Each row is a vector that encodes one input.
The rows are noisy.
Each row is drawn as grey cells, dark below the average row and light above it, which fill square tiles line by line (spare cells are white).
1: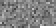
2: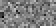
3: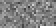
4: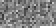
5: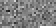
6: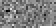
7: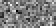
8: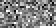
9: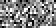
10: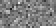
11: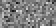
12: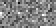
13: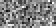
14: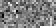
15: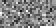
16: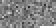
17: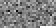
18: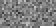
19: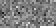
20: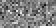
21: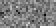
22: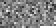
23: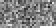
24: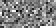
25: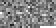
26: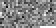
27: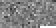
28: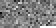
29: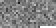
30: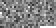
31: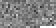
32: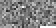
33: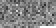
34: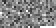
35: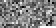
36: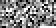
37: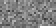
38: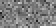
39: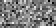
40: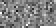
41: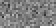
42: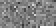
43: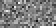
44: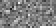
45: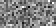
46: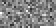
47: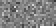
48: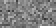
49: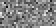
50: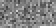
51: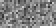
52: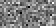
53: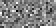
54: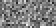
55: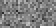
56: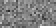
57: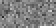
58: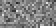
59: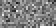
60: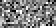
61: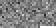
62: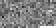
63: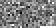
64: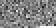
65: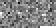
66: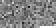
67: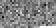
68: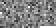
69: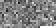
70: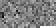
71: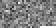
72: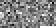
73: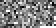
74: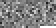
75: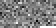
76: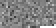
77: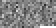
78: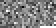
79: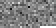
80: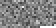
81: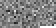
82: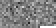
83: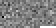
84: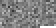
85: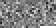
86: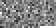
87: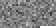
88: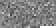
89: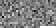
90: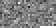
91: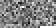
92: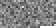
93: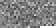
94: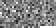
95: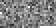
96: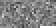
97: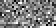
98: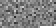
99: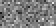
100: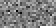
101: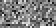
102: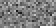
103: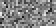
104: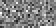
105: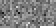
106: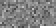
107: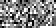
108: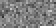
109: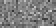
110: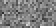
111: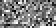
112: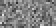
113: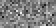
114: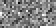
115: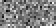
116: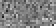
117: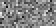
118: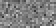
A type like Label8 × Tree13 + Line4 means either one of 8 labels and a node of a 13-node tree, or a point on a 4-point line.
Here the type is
List3(Line6).
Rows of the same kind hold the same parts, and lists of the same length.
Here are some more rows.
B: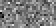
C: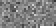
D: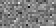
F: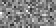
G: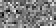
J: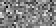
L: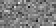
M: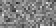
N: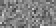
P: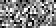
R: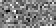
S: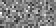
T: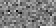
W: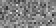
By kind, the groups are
B, G, R, W
C, D, L, M, N, T
F, J, S
P

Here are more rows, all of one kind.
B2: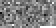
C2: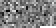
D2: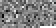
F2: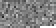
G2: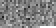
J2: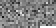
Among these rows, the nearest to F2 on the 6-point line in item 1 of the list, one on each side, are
D2 and J2.
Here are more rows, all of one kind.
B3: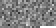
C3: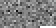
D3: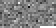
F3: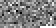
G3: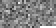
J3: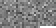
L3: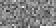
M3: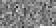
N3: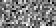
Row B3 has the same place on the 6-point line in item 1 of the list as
C3, F3 and N3.
